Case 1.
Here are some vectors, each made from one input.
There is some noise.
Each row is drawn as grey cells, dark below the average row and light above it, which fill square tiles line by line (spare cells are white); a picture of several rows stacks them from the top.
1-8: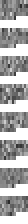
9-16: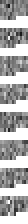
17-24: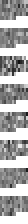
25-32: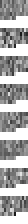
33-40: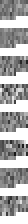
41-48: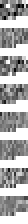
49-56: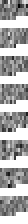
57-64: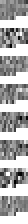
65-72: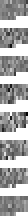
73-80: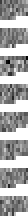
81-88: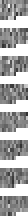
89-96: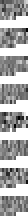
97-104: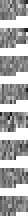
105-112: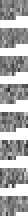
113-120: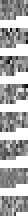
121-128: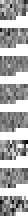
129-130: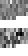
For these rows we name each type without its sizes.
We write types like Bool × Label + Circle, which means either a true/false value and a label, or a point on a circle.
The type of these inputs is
(Circle + Unit) × Line + Label.
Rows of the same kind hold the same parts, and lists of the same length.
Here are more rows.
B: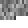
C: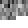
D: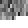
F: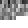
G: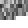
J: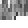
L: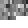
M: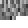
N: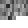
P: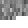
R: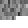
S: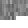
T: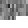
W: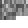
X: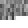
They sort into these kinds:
B, J, M
C, F, N, P, W
D, G, L, R, S, T, X

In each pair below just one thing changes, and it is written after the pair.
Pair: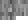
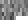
the place on the circle
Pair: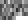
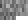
the place on the circle
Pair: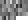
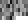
the place on the line
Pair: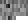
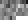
the place on the line
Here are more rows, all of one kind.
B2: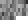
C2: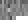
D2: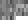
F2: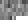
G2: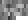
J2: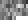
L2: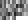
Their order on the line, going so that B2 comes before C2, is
L2, G2, J2, B2, D2, C2, F2.
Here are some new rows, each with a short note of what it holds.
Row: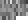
a point on a circle and a point on a line
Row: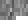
a point on a circle and a point on a line
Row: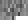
a point on a line
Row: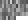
a point on a circle and a point on a line
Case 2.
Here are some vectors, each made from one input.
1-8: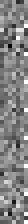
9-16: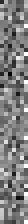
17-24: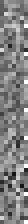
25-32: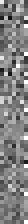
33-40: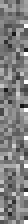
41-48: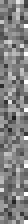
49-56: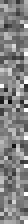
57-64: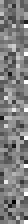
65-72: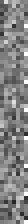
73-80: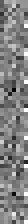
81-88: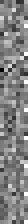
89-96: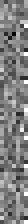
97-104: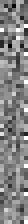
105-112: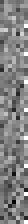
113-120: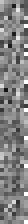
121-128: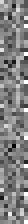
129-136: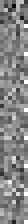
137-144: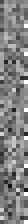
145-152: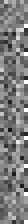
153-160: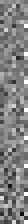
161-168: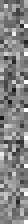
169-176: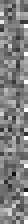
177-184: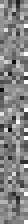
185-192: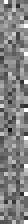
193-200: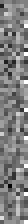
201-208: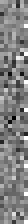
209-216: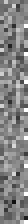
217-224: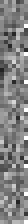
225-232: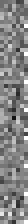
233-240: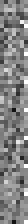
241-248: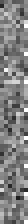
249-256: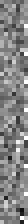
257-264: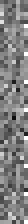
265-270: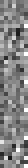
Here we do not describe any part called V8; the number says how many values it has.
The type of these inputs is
Line9 + Line16 × V8.
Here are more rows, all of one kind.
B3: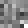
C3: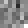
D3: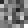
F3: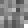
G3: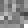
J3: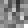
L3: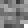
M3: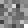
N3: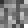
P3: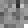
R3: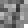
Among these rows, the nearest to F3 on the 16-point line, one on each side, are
B3 and R3.
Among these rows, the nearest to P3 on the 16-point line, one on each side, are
M3 and N3.
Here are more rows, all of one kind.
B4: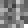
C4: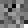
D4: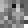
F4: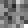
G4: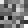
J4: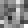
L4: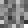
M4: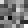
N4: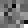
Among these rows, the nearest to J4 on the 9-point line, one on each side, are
B4 and L4.
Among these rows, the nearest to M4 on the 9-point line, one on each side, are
G4 and L4.
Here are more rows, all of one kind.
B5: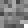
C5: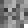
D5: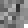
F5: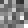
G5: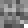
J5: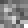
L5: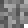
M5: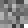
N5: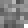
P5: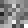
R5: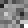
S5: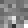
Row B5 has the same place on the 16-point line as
M5, P5 and R5.
